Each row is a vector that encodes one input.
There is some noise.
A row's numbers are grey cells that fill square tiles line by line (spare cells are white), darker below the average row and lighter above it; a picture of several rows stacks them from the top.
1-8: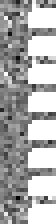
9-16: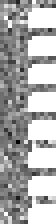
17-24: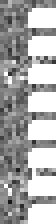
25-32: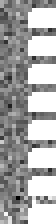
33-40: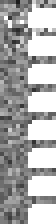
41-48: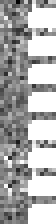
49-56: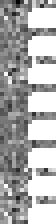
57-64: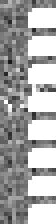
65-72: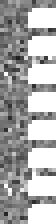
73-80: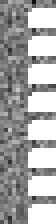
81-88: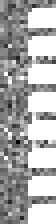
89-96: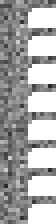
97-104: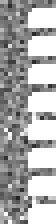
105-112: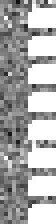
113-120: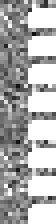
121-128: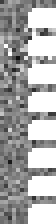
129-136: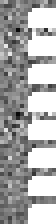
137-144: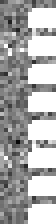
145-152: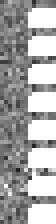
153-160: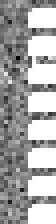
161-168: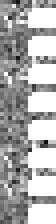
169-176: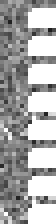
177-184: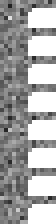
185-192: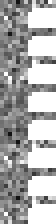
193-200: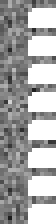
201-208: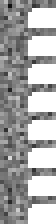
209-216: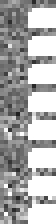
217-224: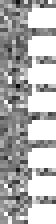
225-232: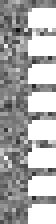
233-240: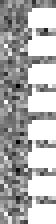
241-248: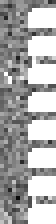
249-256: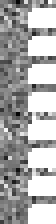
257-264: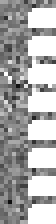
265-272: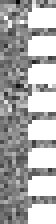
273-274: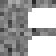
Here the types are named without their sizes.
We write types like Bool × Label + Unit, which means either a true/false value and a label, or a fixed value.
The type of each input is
Bool × Circle × (Circle + Unit) + Tree.
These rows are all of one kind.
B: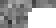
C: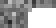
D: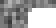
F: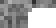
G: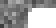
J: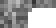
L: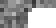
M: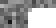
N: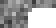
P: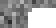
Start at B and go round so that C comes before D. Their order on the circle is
B, F, C, M, D, L, G, J, N, P.
